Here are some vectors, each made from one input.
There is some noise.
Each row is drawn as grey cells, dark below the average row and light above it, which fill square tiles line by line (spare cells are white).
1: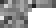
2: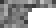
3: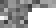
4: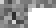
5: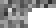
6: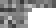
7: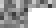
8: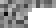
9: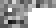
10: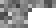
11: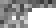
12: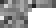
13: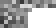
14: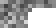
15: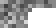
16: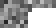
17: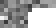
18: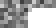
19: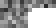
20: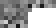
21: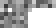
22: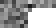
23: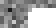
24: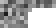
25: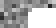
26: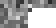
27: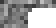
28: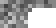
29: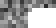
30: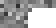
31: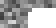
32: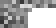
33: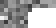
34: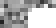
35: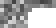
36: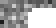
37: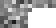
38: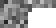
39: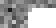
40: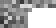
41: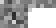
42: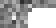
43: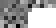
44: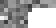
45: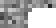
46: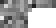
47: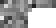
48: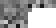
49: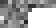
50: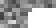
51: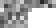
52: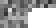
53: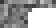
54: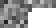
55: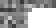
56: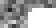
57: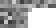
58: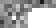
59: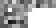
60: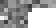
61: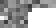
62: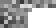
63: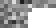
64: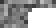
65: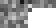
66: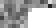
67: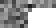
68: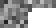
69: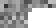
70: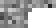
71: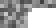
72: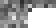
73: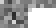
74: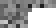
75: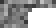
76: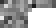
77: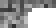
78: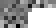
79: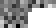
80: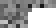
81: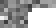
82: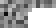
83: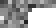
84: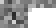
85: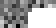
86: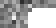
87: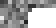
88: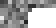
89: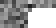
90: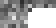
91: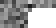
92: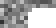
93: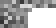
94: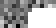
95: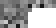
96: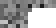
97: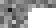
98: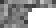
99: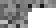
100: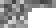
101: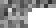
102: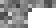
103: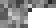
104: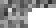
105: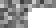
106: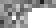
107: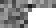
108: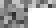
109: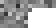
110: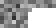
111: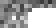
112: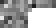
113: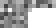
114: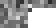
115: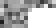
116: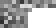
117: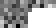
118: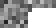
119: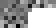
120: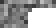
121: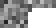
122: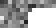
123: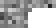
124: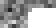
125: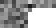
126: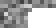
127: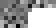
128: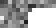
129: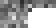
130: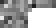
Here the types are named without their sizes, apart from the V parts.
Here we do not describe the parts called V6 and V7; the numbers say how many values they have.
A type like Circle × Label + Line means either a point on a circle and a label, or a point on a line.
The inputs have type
Bool × Bool × Bool × V7 + Line + V6.
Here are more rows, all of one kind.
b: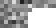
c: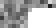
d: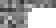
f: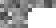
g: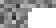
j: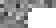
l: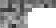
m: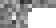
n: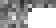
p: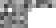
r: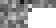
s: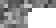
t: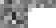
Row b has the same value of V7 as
m, n and r.
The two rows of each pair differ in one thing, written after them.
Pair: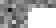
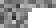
the value of V7
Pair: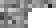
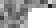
the value of V7
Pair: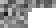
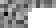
one of the three true/false values
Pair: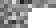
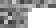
the value of V7
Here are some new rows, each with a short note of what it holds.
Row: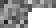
a value of V6
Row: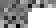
a point on a line
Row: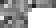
a value of V6
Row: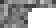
a value of V6
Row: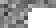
three true/false values and a value of V7
